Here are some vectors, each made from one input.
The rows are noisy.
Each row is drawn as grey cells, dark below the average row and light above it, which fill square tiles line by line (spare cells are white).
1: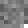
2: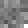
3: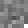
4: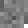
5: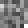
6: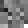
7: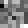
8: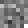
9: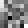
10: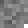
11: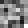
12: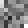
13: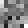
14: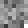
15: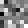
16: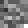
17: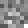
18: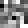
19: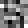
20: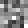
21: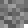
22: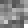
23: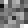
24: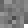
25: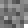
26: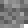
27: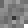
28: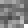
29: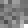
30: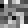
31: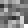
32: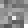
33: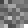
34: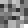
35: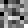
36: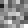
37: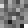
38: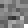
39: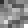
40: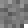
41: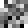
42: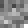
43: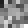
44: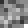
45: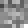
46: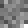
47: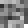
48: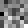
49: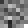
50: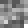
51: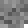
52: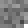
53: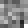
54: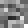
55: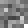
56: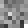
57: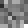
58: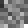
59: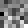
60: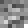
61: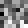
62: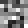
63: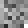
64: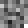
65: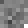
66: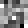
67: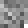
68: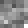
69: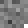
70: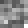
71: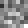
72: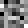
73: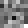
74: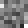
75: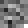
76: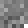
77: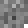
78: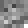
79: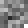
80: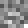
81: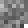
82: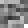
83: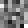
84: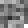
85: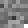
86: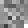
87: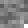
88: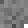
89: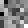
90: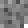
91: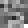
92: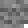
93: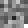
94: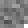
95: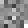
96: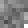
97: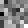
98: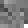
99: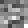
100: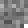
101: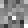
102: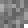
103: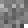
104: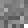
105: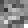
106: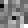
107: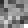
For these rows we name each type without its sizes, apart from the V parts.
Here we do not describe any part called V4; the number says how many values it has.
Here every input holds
a list of items, each a true/false value and a value of V4.
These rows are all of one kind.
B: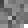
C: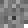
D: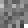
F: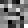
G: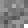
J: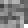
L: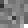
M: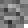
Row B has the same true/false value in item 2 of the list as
C and J.
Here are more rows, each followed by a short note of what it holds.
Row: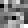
a list of two items
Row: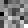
the empty list
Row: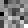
the empty list
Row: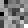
the empty list
